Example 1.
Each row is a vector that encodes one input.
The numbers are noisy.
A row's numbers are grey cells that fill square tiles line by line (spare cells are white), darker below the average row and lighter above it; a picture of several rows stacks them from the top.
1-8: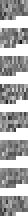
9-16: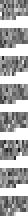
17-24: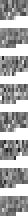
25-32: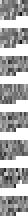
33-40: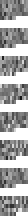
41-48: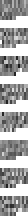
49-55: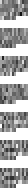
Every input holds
a node of an 11-node tree.
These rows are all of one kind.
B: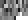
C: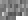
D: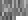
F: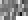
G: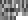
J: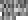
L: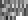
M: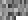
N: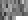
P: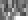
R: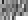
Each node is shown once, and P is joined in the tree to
N.
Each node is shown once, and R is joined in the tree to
F.
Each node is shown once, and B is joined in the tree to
G.
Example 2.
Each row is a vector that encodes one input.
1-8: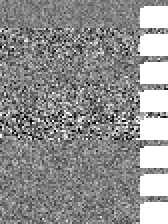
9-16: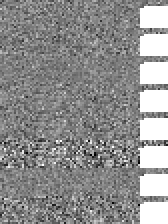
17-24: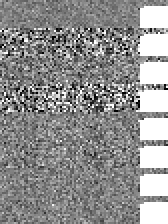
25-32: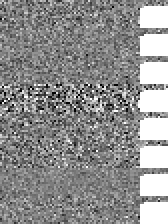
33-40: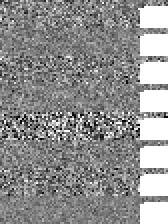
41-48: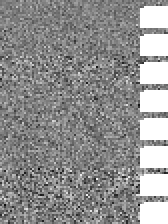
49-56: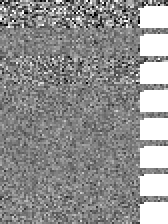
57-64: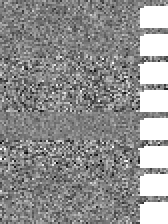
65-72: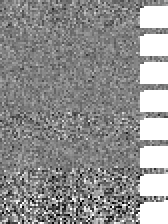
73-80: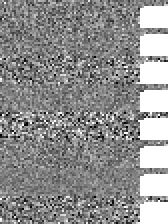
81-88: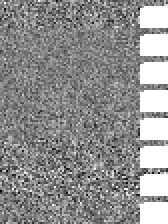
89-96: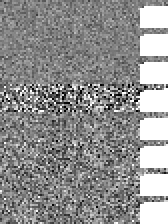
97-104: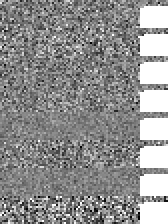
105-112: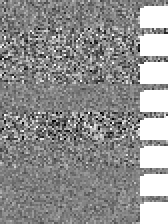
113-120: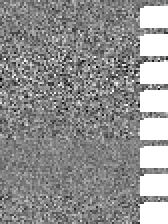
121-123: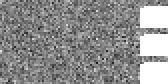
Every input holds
a point on a 12-point line.
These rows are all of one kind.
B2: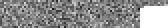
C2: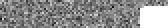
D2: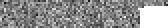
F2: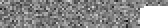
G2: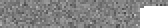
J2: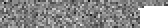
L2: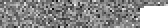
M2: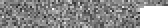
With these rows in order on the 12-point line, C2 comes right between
B2 and M2.
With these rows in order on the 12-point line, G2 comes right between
D2 and L2.
